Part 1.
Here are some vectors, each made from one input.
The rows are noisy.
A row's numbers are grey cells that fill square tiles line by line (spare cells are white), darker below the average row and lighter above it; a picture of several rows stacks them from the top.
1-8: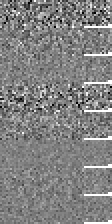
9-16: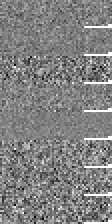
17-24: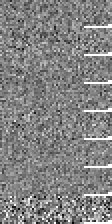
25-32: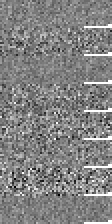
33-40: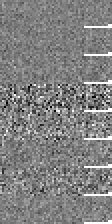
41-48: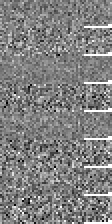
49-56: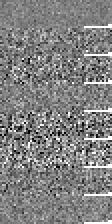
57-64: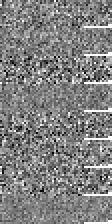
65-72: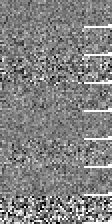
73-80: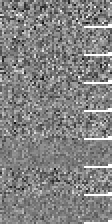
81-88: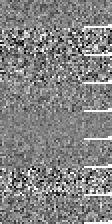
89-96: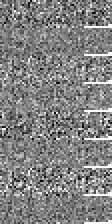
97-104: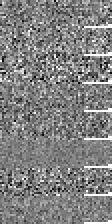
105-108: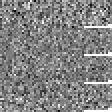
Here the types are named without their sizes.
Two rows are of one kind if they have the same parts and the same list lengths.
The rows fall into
2 kinds.
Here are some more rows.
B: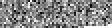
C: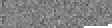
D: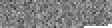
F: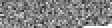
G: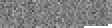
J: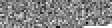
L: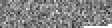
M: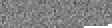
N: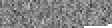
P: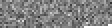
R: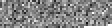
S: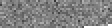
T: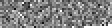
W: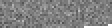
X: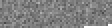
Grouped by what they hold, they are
B, C, D, F, G, J, L, M, N, P, R, S, W, X
T

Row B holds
a point on a circle.
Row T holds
a fixed value.
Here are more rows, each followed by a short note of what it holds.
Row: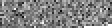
a point on a circle
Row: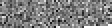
a point on a circle
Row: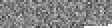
a fixed value
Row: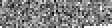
a fixed value
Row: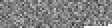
a fixed value
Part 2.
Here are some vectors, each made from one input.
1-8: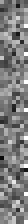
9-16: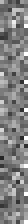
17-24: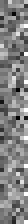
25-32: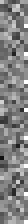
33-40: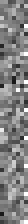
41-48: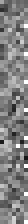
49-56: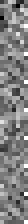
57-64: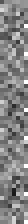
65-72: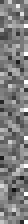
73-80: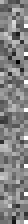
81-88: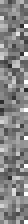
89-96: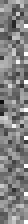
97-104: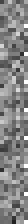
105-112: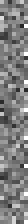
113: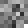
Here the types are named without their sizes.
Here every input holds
three true/false values.
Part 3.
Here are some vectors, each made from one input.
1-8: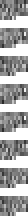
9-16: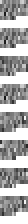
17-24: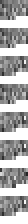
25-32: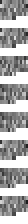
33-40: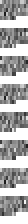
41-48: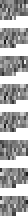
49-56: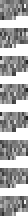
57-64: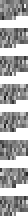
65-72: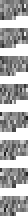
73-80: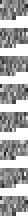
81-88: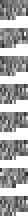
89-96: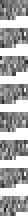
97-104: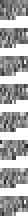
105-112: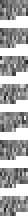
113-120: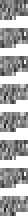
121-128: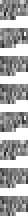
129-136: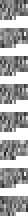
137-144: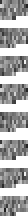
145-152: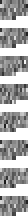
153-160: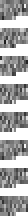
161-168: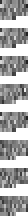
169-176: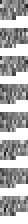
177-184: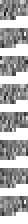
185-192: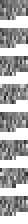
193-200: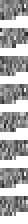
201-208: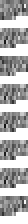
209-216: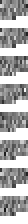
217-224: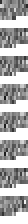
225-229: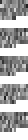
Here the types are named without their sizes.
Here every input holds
a label.
